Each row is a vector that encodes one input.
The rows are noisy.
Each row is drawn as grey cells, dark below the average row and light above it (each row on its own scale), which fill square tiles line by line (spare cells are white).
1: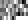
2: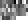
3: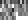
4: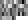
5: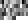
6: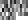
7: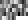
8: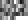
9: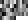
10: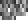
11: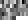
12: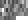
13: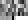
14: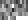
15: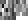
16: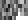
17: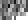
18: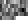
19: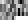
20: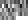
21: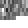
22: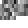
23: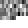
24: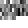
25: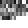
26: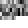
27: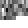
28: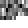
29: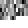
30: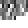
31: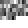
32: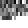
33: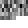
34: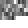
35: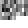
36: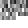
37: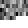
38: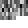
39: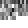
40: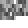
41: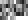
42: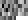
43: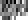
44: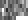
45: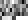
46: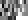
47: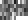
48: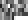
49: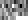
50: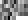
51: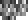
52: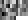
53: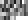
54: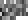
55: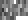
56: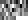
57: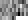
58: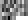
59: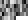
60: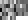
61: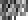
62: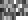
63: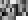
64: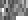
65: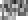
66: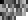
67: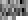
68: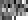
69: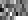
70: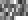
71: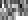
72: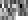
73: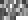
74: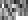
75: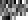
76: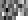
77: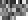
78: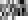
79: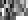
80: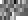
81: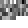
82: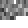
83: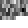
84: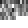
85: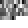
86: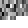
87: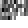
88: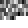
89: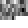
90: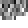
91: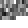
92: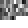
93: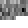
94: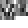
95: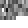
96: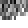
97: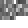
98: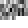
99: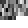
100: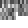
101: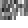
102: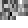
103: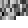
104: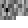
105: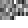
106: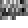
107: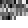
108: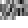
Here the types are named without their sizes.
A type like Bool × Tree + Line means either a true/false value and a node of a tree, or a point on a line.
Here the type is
Bool × Line + Tree.
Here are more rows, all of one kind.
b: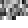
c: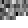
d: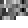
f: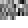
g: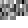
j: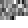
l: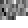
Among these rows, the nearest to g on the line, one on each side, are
f and j.
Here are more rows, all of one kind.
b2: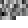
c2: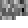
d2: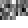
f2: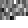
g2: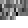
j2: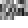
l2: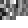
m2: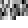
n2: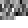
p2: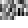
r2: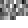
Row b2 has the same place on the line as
g2 and r2.
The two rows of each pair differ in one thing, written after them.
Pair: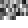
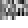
the place on the line
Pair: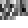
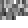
the place on the line
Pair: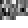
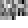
the place on the line
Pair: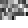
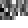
the place on the line
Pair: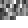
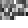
the place on the line
